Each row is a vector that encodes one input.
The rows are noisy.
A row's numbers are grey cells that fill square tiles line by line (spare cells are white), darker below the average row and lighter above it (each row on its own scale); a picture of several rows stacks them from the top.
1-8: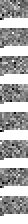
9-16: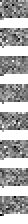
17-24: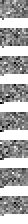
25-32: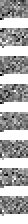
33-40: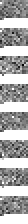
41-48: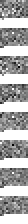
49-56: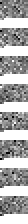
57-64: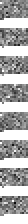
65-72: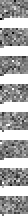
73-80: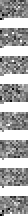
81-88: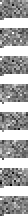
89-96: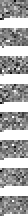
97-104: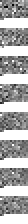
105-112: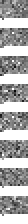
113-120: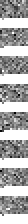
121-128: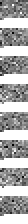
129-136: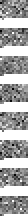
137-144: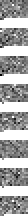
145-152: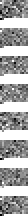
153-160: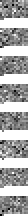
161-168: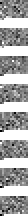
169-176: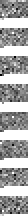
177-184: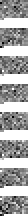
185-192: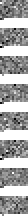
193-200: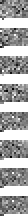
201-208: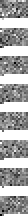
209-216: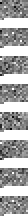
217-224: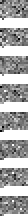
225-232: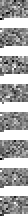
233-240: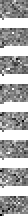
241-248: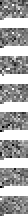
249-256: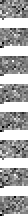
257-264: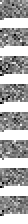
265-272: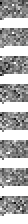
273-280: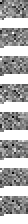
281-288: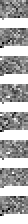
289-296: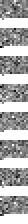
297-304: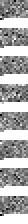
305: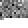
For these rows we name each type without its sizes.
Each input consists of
a point on a circle and a point on a line.
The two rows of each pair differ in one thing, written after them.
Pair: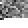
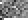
the place on the line
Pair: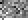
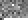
the place on the circle
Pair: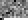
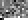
the place on the line
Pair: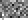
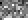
the place on the circle
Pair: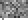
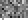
the place on the line
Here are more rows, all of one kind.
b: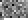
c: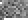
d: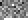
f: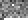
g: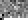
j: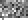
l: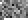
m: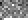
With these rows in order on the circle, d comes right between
j and m.
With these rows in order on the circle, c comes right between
g and l.
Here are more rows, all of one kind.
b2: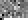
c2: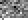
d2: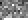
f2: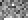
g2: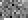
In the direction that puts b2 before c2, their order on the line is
f2, b2, d2, g2, c2.
